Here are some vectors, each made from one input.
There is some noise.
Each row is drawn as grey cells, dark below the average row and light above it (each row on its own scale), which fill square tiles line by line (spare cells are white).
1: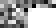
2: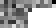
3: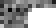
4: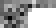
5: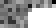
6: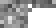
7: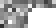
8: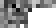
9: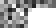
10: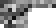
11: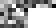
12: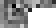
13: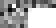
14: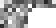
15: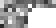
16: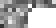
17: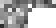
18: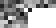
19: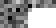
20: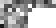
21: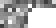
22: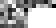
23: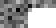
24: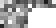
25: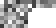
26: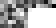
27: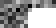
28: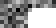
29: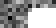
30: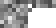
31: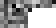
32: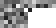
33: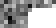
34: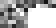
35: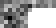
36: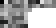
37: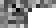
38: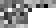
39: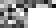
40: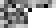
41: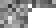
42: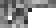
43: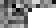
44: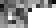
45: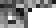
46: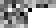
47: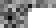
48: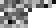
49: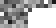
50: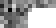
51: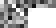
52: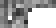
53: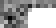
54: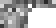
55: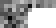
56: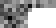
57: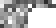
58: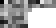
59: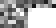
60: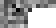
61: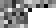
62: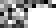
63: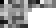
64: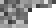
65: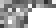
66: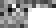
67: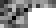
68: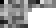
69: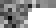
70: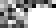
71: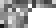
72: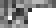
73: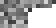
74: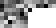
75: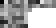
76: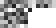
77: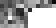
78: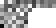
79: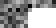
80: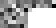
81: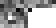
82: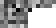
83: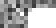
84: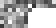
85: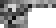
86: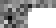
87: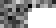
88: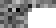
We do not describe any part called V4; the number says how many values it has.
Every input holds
a list of up to two items, each a true/false value and a value of V4.
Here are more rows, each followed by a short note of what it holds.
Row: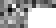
a list of one item
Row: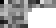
the empty list
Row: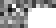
a list of one item
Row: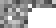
a list of one item
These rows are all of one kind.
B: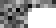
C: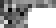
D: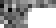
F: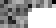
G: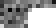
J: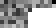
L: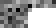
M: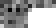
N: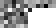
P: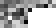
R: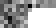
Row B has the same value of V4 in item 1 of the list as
L, N and R.
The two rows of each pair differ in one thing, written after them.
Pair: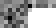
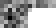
the value of V4 in item 2 of the list
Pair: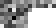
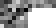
the true/false value in item 2 of the list
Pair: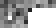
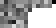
the value of V4 in item 1 of the list
